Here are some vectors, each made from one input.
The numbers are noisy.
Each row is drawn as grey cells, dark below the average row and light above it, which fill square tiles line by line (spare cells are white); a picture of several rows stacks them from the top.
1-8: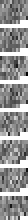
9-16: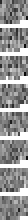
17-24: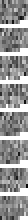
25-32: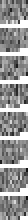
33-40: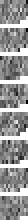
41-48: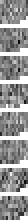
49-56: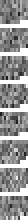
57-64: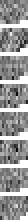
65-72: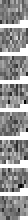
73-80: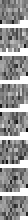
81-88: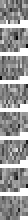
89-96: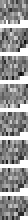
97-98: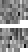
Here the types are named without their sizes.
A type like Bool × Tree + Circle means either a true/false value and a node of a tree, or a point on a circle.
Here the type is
Line × (Line + Tree).
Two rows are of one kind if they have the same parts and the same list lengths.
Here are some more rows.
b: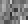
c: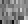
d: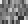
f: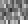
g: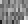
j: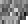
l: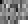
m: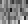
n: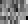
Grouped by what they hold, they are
b, c, d, g, l, n
f, j, m

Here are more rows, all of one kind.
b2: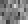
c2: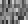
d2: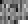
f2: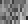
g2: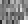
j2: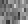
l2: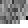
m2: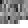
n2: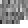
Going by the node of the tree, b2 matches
d2, j2 and m2.
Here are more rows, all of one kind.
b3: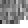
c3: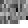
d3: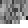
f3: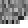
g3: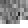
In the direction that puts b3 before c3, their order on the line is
f3, b3, g3, d3, c3.
